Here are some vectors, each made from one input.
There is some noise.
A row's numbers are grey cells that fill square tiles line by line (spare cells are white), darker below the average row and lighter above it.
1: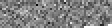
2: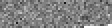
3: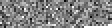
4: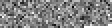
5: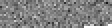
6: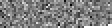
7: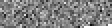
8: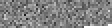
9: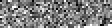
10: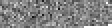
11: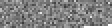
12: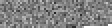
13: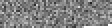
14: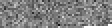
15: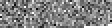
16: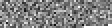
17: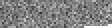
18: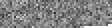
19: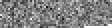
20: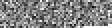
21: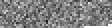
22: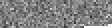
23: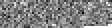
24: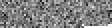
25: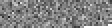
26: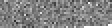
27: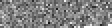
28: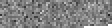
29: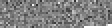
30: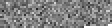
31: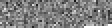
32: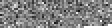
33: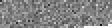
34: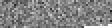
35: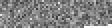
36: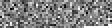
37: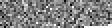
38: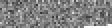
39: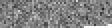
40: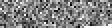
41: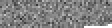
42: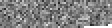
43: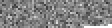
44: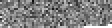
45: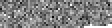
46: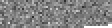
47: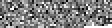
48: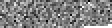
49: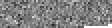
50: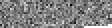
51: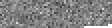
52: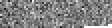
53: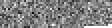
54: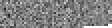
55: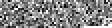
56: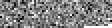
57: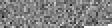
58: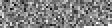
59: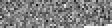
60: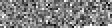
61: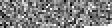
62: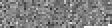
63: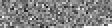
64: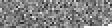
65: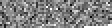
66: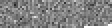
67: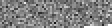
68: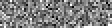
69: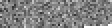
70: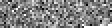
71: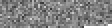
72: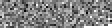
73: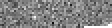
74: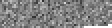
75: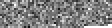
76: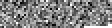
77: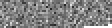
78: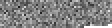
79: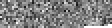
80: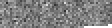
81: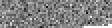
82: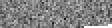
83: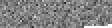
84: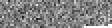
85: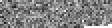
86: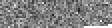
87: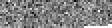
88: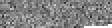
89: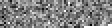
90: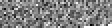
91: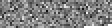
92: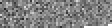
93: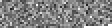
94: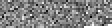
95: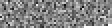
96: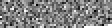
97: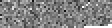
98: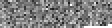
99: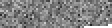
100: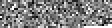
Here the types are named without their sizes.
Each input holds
a true/false value, together with either a point on a circle, or a label.
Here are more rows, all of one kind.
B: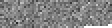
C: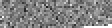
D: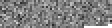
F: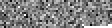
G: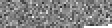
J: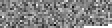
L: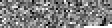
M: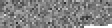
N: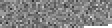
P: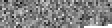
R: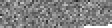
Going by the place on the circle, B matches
J, M and N.
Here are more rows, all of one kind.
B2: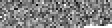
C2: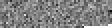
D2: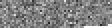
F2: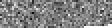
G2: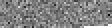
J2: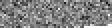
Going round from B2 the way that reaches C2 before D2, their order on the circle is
B2, G2, C2, F2, D2, J2.
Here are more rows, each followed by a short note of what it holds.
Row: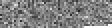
a label and a true/false value
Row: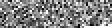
a point on a circle and a true/false value
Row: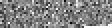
a label and a true/false value
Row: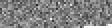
a point on a circle and a true/false value
